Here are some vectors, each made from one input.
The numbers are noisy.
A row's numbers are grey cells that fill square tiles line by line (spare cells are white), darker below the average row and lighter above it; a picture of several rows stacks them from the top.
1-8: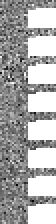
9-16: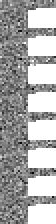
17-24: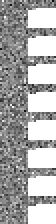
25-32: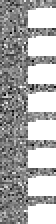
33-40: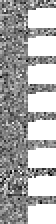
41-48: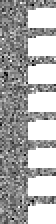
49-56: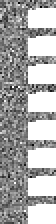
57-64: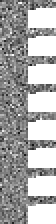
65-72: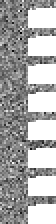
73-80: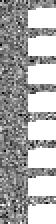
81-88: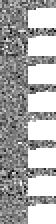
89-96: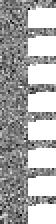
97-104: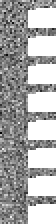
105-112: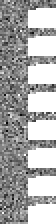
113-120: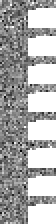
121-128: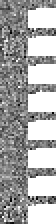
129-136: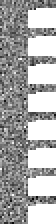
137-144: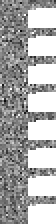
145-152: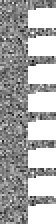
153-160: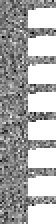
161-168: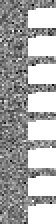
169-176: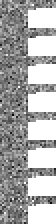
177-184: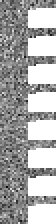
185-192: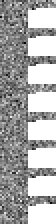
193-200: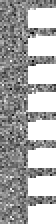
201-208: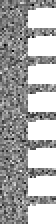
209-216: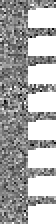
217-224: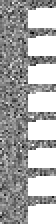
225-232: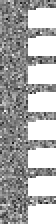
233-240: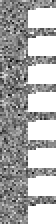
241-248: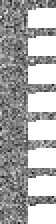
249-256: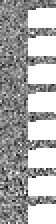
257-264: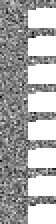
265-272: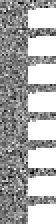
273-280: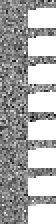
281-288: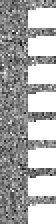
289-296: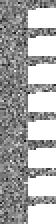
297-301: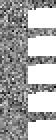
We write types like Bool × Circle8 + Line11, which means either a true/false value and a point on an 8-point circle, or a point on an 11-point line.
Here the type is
Bool × Bool × Bool × Bool × Bool × Tree17.
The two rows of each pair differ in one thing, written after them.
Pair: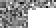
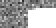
the node of the tree
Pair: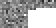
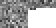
one of the five true/false values
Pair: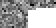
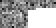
the node of the tree
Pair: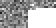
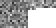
one of the five true/false values
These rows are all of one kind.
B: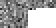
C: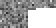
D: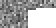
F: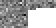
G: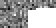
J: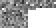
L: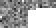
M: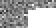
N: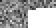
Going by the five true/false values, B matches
C, D and G.
